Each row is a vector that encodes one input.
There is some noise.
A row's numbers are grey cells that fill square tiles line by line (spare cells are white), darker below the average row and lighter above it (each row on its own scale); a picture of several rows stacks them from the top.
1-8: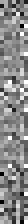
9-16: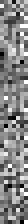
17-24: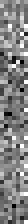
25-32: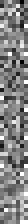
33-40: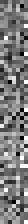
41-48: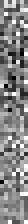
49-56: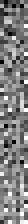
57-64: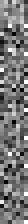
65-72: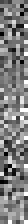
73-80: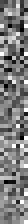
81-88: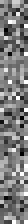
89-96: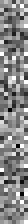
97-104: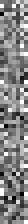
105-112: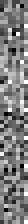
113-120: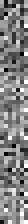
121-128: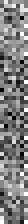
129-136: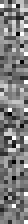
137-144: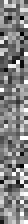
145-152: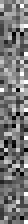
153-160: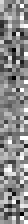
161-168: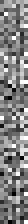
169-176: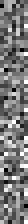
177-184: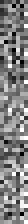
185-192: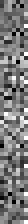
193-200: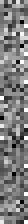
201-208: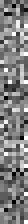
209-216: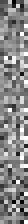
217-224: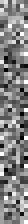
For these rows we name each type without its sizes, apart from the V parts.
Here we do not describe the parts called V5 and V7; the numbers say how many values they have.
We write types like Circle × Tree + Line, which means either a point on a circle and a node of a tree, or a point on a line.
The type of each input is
(Bool × Bool × Bool × Label + V5) × V7 + Line.
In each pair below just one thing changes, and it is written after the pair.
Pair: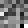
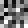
the label
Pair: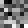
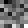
one of the three true/false values
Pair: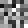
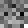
one of the three true/false values
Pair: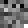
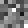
the value of V7
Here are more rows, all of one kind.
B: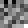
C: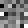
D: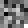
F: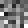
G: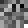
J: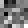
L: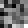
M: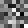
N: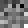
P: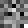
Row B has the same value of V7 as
C, F, J and N.
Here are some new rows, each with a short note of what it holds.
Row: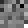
a label, three true/false values and a value of V7
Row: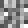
a point on a line
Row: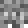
a point on a line
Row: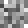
a point on a line
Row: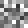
a point on a line
